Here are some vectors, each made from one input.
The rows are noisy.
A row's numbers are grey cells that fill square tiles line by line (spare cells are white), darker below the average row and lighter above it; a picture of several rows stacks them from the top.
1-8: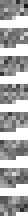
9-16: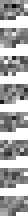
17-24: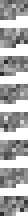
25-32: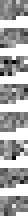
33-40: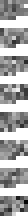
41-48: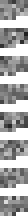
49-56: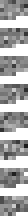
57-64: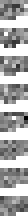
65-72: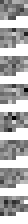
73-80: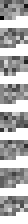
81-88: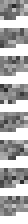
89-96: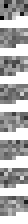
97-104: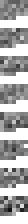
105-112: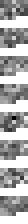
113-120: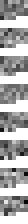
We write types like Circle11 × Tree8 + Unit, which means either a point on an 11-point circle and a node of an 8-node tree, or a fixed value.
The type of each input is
(Line4 + Line5) × Line5.
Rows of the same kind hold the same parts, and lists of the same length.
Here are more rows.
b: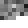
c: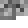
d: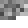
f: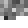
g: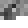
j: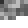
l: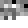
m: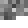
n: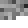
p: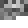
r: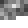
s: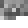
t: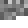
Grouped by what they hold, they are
b, c, d, j, l, n, p, r, t
f, g, m, s

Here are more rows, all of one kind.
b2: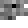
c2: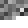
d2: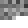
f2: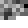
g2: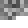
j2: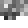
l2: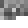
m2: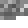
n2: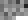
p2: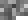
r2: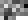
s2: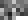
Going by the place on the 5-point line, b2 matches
c2, m2 and p2.
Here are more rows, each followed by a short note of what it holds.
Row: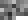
a point on a 4-point line and a point on a 5-point line
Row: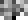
a point on each of two 5-point lines
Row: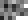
a point on each of two 5-point lines
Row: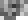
a point on a 4-point line and a point on a 5-point line
